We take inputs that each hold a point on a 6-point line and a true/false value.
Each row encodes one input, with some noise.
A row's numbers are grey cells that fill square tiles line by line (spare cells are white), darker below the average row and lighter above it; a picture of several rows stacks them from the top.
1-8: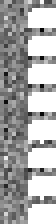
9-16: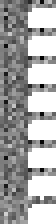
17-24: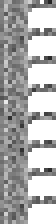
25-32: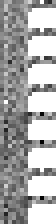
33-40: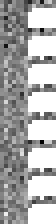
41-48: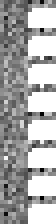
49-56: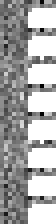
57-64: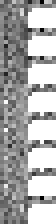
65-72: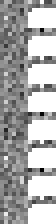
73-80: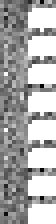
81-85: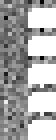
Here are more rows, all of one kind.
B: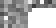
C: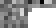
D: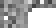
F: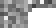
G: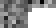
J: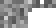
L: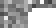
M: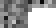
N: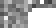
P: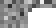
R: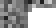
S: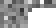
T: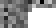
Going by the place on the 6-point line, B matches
F, L and N.
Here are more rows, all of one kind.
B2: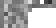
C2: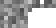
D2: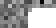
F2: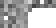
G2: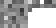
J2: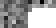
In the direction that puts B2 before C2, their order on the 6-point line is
F2, D2, B2, C2, G2, J2.
